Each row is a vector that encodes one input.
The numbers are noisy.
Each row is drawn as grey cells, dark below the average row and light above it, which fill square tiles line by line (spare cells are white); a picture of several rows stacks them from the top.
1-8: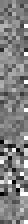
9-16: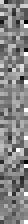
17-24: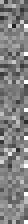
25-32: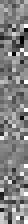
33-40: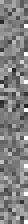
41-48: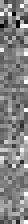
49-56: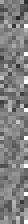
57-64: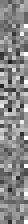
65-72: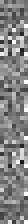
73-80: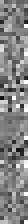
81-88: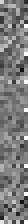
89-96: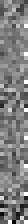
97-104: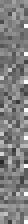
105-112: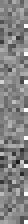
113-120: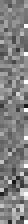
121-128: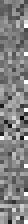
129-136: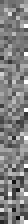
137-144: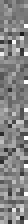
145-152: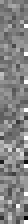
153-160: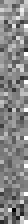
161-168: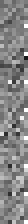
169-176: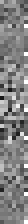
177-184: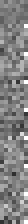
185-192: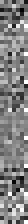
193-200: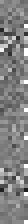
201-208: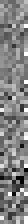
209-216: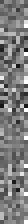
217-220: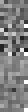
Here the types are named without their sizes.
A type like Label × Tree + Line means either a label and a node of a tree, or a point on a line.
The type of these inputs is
(Bool × Bool × Bool × Bool × Bool + Unit) × Label + Line.
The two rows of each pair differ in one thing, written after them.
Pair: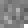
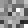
one of the five true/false values
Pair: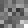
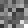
the label
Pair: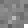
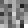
one of the five true/false values
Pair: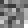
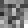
one of the five true/false values
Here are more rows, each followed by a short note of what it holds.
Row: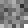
a label and five true/false values
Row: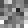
a point on a line
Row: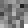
a label and five true/false values
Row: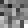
a point on a line
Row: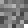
a label and five true/false values
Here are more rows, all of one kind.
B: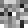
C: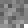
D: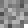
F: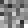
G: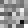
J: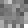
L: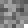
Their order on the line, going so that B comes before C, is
B, J, G, F, C, D, L.
